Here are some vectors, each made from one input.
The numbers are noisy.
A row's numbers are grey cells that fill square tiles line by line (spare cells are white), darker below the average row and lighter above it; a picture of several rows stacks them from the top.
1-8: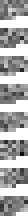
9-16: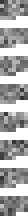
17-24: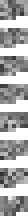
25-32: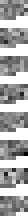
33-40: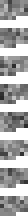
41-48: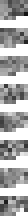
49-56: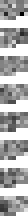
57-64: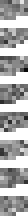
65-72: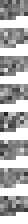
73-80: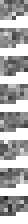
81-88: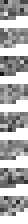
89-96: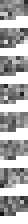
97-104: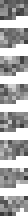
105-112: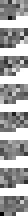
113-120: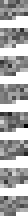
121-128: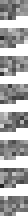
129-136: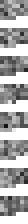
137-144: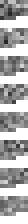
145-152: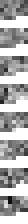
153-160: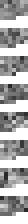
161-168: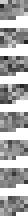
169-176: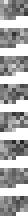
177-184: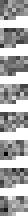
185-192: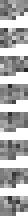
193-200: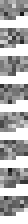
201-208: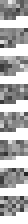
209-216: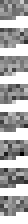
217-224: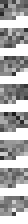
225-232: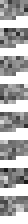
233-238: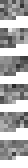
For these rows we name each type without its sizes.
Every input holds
a label, together with either a point on a circle, or a point on a line.
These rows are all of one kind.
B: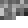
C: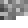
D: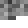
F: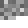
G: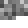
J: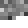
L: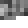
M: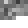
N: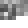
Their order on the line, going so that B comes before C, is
L, B, F, C, N, G, M, J, D.
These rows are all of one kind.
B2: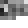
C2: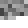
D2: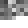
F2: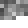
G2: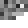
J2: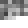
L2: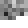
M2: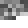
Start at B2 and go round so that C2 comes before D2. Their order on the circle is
B2, L2, C2, J2, F2, G2, M2, D2.
